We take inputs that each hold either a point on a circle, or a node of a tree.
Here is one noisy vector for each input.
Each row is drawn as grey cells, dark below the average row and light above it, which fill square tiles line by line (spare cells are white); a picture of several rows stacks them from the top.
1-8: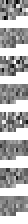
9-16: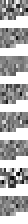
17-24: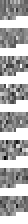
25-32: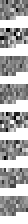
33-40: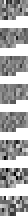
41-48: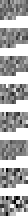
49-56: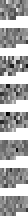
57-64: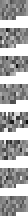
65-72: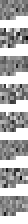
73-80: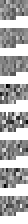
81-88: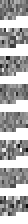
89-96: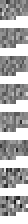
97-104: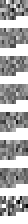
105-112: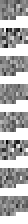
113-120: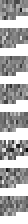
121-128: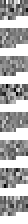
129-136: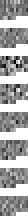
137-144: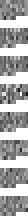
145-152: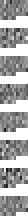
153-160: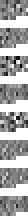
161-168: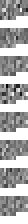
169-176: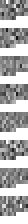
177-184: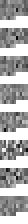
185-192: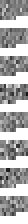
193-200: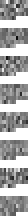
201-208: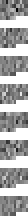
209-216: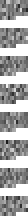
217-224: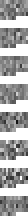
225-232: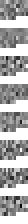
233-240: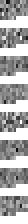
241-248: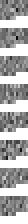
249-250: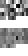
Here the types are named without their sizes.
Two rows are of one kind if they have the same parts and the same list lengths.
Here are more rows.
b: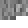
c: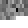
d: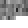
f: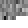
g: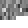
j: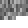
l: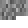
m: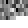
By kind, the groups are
b, f, l
c, d, g, j, m

